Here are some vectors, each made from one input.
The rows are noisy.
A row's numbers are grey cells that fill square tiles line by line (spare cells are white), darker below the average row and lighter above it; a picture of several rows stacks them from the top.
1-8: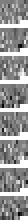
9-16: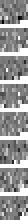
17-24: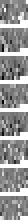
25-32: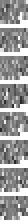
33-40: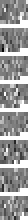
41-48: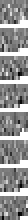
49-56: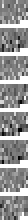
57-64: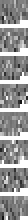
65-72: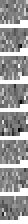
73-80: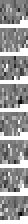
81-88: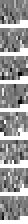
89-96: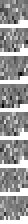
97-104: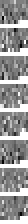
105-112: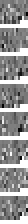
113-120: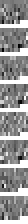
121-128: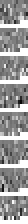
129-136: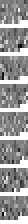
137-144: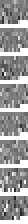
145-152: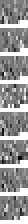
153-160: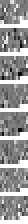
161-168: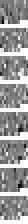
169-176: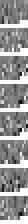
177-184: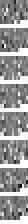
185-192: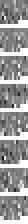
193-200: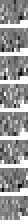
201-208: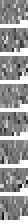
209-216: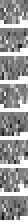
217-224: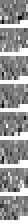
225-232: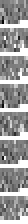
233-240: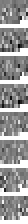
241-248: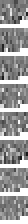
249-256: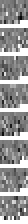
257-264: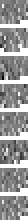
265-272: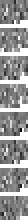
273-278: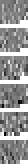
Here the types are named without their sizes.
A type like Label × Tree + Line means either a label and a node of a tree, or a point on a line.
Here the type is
(Bool × Circle + Line) × Line.
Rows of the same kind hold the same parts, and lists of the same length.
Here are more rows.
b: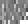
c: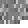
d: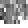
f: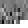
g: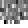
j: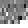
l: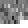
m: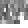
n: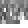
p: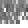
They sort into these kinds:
b, c, d, g, l, m, n, p
f, j

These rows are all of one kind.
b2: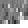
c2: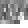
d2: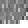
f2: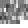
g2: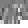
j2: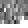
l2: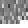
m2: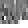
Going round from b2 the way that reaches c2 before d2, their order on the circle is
b2, c2, m2, l2, d2, j2, f2, g2.
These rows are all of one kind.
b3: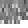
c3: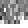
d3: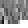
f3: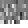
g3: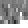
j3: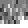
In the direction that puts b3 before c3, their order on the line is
f3, b3, c3, j3, g3, d3.
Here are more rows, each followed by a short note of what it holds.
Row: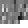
a point on each of two lines
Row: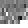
a point on each of two lines
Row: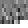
a point on each of two lines
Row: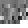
a point on each of two lines
